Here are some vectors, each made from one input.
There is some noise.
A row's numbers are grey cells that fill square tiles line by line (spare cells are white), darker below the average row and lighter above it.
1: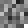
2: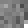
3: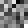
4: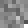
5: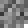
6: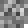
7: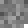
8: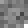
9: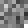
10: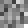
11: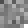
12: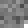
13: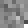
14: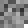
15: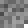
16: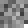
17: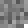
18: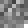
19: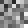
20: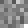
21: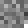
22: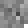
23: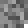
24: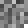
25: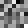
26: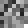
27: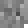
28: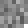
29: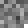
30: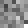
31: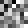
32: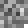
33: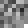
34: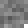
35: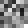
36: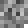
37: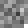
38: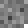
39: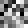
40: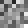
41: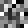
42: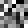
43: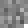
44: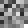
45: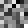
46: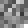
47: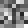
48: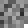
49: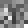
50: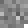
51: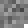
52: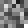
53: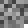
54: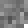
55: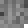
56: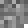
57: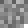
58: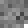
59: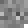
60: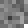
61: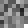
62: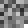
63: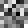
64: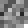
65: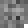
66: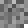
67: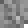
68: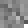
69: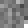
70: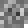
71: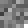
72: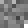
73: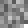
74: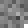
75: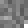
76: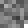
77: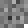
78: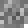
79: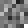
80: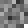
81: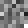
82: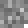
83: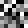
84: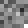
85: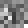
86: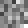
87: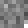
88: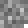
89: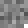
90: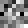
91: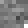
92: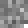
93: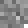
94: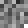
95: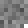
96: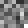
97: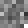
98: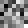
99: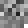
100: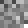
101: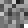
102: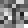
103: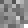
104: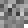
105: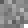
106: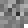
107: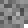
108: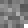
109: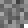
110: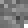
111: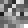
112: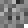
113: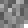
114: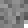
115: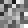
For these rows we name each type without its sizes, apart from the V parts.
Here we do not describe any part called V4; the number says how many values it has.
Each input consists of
a list of items, each a true/false value and a value of V4.
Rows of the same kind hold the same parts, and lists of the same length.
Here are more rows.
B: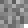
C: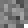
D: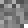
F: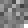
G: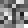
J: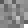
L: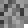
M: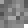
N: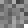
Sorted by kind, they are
B, J
C, D, F, L, M, N
G

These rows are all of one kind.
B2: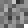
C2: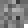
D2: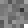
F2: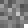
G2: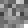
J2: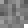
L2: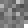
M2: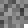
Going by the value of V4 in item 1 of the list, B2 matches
C2 and F2.
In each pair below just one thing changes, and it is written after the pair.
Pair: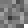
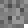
the true/false value in item 2 of the list
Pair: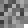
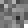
the true/false value in item 1 of the list
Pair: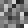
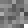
the value of V4 in item 1 of the list
